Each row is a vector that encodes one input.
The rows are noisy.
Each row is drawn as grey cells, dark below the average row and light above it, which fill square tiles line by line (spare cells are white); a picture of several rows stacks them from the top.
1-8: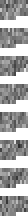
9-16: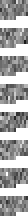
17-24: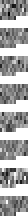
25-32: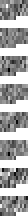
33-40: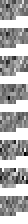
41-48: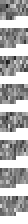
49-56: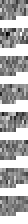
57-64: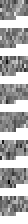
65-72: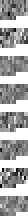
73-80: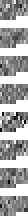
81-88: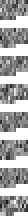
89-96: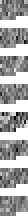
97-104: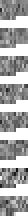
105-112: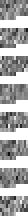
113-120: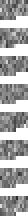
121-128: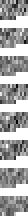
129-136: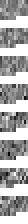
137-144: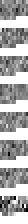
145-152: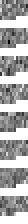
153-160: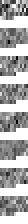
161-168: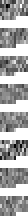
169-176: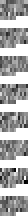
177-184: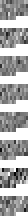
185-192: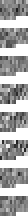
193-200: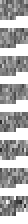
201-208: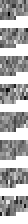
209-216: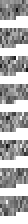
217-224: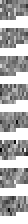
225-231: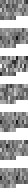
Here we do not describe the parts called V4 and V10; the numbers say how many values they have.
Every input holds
either a node of each of two 9-node trees, or a value of V4 and a value of V10.
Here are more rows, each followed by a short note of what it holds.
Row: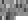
a value of V4 and a value of V10
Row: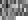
a node of each of two 9-node trees
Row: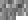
a node of each of two 9-node trees
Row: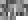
a value of V4 and a value of V10
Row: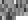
a value of V4 and a value of V10
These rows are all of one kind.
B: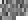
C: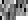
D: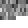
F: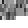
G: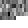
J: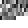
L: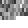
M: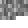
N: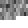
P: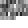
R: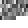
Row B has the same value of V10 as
C, F, N and P.
